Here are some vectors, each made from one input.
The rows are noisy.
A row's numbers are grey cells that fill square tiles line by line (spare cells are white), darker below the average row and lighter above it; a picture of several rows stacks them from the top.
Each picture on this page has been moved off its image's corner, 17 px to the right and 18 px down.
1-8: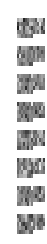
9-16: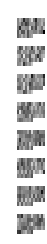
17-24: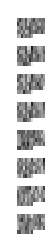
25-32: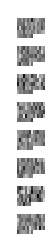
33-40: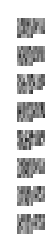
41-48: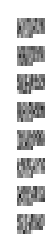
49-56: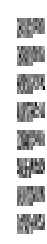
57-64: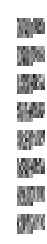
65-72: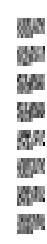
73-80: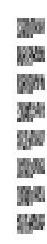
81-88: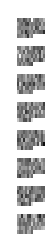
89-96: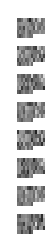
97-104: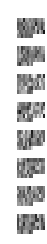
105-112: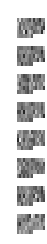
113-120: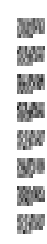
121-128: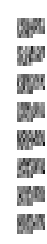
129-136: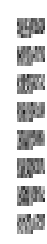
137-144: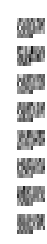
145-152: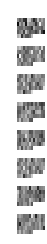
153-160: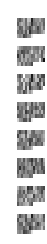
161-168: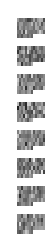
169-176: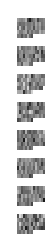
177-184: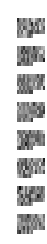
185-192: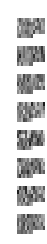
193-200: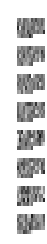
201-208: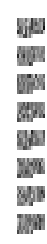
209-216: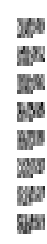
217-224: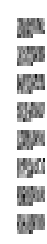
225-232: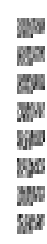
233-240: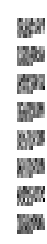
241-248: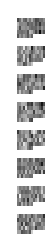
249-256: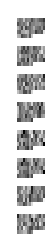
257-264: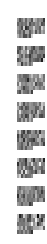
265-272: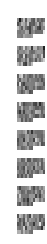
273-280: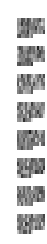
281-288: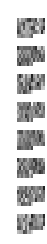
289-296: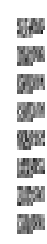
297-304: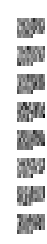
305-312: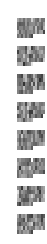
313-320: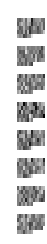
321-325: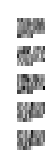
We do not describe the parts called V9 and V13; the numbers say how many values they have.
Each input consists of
either a point on an 8-point circle, or a fixed value, or a true/false value, a value of V9 and a value of V13.
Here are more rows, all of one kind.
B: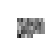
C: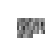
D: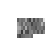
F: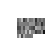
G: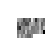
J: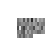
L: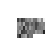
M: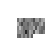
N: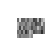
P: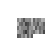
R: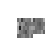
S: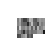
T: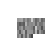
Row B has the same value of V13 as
C, L and S.
